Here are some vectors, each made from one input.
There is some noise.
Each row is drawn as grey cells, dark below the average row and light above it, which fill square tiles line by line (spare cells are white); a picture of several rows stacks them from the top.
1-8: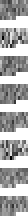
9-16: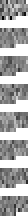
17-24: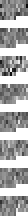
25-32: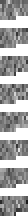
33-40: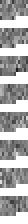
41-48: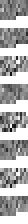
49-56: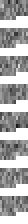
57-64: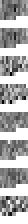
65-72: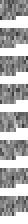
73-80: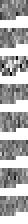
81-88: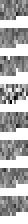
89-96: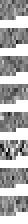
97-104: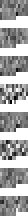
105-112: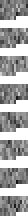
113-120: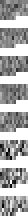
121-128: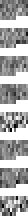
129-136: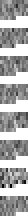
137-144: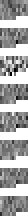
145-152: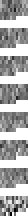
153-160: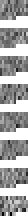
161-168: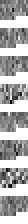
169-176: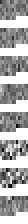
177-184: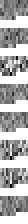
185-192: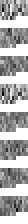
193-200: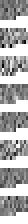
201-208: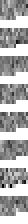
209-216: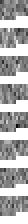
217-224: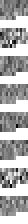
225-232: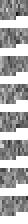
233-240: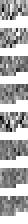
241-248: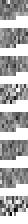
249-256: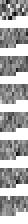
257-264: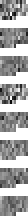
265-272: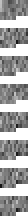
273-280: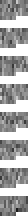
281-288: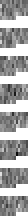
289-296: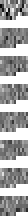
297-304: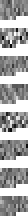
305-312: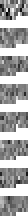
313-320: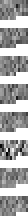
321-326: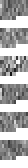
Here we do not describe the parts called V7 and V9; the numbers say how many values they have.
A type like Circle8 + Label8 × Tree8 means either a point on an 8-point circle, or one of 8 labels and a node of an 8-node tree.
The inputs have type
(Line10 + V7) × Tree16 + V9.
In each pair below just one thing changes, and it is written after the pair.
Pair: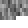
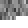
the node of the tree
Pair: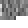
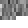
the place on the 10-point line
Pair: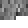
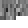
the place on the 10-point line
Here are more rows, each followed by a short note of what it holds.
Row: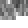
a node of a 16-node tree and a value of V7
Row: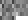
a node of a 16-node tree and a value of V7
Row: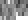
a node of a 16-node tree and a value of V7
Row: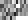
a value of V9
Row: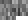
a point on a 10-point line and a node of a 16-node tree
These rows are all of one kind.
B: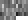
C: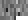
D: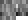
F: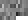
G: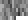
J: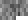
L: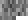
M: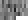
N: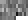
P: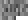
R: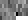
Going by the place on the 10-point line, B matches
D, F and N.
